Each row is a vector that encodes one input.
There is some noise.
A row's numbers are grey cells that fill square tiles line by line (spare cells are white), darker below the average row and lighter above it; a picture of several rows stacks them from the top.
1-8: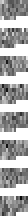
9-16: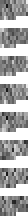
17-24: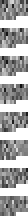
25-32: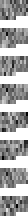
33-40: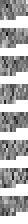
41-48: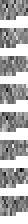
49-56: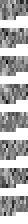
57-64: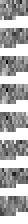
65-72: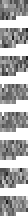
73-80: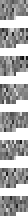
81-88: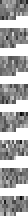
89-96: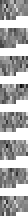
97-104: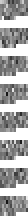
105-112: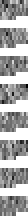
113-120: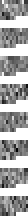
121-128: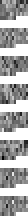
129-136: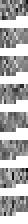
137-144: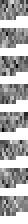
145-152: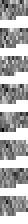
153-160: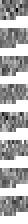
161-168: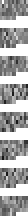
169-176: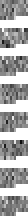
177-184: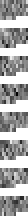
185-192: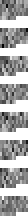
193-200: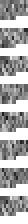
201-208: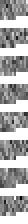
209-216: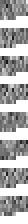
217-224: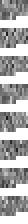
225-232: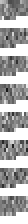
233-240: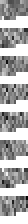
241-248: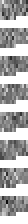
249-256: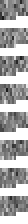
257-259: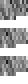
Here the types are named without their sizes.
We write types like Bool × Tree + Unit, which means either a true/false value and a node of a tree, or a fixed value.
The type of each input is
Bool × Bool × Bool × (Tree + Unit).
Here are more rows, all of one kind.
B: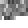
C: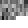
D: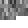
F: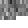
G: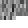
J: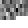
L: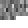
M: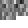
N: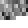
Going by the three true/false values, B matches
D, F and J.
